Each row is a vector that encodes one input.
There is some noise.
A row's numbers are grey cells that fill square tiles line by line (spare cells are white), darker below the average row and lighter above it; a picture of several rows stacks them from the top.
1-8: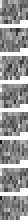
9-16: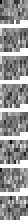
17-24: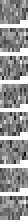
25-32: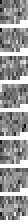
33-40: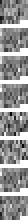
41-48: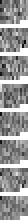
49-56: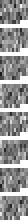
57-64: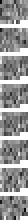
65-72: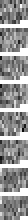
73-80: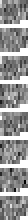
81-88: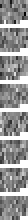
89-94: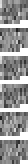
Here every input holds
either a fixed value, or a point on each of two 3-point lines, or a point on each of two 9-point lines.
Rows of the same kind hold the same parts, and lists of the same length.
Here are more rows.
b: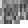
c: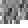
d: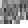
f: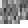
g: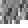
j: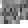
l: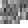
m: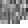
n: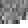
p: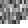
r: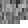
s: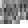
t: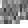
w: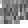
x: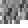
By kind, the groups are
b, d, f, j, l, s, t, w
c, g, x
m, n, p, r

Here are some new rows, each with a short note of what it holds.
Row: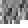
a fixed value
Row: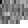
a point on each of two 9-point lines
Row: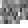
a point on each of two 3-point lines
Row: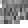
a point on each of two 3-point lines
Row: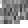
a point on each of two 3-point lines
